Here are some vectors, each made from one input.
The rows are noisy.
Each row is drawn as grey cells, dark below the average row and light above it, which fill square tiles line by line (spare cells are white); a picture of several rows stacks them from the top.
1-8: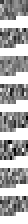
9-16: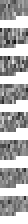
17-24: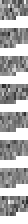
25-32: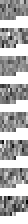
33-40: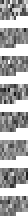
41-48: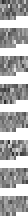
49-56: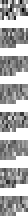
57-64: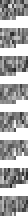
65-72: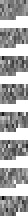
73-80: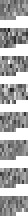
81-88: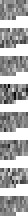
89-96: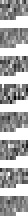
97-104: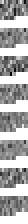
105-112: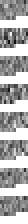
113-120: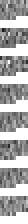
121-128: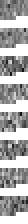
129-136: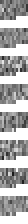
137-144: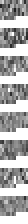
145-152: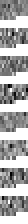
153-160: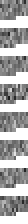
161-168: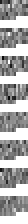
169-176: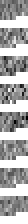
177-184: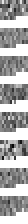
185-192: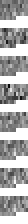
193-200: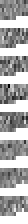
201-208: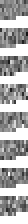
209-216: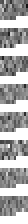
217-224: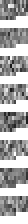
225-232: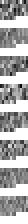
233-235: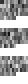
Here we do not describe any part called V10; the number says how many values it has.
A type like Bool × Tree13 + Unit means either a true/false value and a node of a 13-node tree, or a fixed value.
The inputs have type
Bool × Label12 + Unit + V10 × V10.
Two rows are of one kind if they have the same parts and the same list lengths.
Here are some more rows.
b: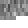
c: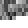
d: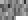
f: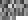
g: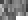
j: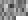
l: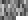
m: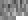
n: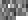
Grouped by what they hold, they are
b, d, j, m
c, g, l, n
f

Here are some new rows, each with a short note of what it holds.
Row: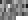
two values of V10
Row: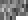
two values of V10
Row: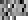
a fixed value
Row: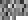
a fixed value
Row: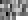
two values of V10
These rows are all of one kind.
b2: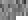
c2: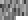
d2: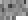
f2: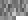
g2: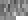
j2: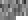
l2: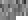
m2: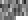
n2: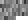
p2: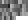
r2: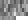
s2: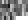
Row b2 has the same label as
j2, l2, m2 and p2.
